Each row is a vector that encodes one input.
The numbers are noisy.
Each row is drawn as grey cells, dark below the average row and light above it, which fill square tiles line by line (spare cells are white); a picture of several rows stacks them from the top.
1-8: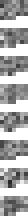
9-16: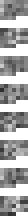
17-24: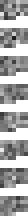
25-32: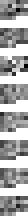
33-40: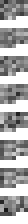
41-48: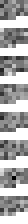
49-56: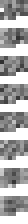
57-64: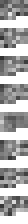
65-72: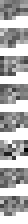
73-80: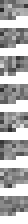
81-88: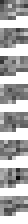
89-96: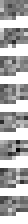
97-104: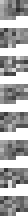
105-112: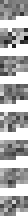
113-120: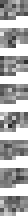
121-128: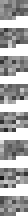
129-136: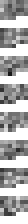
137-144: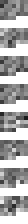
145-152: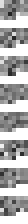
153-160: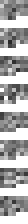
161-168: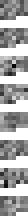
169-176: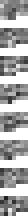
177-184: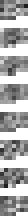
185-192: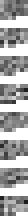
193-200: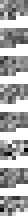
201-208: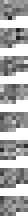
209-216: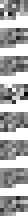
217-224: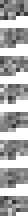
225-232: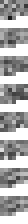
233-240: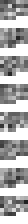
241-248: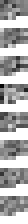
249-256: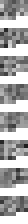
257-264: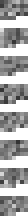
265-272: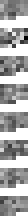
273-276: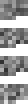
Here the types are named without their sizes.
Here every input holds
a list of points on a line.
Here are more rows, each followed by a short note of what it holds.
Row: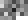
a list of two items
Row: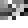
the empty list
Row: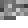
a list of one item
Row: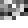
the empty list
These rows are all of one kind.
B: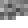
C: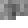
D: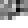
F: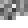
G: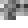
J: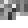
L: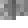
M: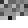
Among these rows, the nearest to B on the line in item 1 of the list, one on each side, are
C and D.
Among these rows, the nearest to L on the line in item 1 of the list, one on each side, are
C and M.
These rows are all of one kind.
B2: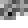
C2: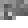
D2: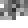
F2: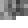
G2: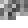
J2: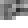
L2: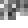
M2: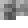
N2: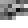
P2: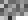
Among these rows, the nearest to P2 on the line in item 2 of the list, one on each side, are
J2 and N2.
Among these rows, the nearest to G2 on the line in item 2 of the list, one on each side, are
B2 and F2.
